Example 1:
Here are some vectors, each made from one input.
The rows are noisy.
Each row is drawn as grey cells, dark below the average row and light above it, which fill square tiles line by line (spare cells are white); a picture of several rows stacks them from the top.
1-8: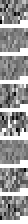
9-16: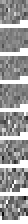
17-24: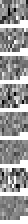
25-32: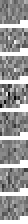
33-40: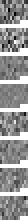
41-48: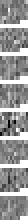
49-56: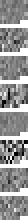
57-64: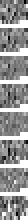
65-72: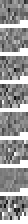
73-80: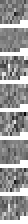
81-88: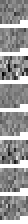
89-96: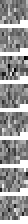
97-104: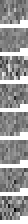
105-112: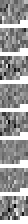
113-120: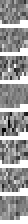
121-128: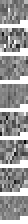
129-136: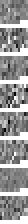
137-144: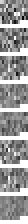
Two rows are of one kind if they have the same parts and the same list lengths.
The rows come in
4 kinds.
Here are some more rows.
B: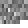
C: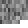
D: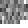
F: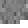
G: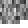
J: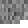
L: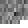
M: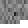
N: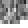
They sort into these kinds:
B, C, J
D
F, L, M, N
G

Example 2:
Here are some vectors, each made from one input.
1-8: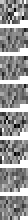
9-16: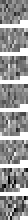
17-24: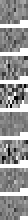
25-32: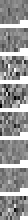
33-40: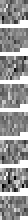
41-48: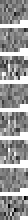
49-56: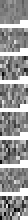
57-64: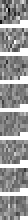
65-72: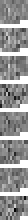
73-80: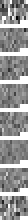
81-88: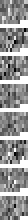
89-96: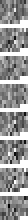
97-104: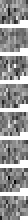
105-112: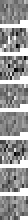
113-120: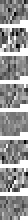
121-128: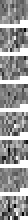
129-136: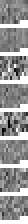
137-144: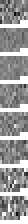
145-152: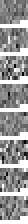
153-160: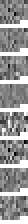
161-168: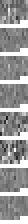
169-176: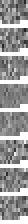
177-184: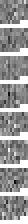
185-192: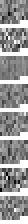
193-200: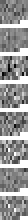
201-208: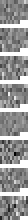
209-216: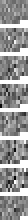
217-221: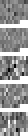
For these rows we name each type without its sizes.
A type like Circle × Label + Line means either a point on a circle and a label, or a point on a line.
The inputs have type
Bool × List(Circle).
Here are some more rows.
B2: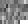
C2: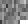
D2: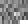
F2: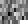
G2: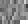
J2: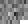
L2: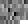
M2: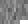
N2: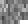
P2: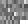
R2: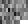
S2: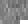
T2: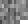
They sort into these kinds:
B2, C2, F2, J2, L2, P2, S2, T2
D2, G2, M2, R2
N2

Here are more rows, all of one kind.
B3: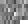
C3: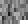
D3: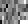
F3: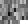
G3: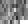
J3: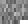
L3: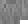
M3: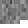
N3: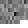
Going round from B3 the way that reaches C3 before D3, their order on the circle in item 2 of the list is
B3, L3, F3, J3, N3, C3, M3, D3, G3.
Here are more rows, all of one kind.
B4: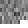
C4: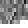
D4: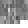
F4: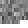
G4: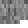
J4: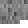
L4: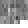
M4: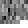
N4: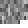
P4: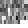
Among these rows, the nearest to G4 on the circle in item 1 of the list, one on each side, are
D4 and F4.
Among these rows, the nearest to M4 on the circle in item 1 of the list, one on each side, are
B4 and N4.
